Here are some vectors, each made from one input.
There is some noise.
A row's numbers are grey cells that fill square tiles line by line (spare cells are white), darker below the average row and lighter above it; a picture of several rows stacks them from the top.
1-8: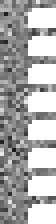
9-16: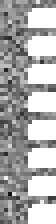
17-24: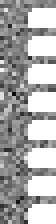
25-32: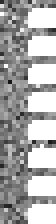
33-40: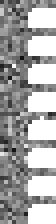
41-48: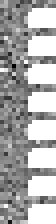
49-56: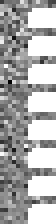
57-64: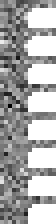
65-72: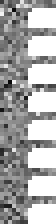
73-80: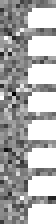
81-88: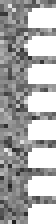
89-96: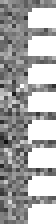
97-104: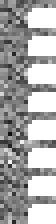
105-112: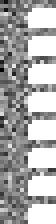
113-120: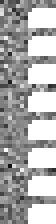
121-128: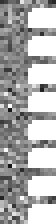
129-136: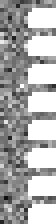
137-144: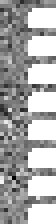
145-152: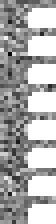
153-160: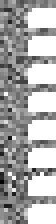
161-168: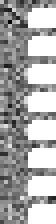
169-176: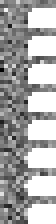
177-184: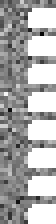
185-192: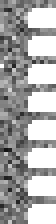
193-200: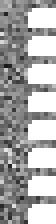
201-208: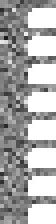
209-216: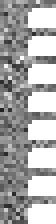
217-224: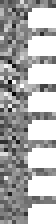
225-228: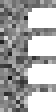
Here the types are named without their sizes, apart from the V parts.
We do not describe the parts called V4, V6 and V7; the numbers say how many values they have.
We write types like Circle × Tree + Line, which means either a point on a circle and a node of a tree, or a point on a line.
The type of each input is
((Bool × Bool × Bool × Bool + V4) × V7 + Tree × V6) × Line.
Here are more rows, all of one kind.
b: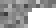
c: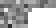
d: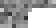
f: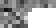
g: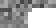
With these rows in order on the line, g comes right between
d and f.
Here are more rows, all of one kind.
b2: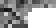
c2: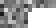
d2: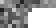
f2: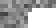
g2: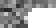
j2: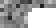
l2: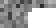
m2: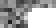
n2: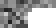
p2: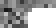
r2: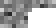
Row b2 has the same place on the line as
g2, m2, n2 and p2.
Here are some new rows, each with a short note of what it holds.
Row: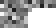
a point on a line, a node of a tree and a value of V6
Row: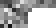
a point on a line, a node of a tree and a value of V6
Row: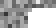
a point on a line, four true/false values and a value of V7
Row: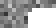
a point on a line, four true/false values and a value of V7
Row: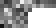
a point on a line, a node of a tree and a value of V6
